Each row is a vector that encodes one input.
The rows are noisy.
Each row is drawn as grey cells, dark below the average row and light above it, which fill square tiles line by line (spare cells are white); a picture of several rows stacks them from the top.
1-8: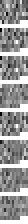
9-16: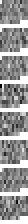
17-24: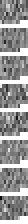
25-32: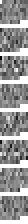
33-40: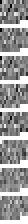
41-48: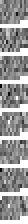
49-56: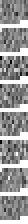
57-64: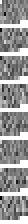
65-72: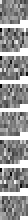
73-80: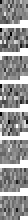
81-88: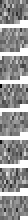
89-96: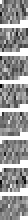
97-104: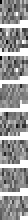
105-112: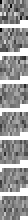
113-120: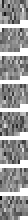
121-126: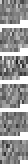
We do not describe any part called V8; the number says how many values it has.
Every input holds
either one of 5 labels, or a true/false value and a value of V8.
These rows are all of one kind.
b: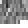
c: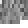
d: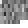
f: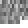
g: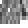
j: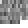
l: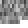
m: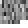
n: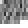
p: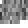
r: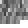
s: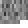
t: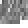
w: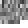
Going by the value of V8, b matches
g, r, t and w.
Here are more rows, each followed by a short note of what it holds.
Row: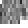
a true/false value and a value of V8
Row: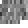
a true/false value and a value of V8
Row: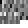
one of 5 labels
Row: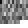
one of 5 labels
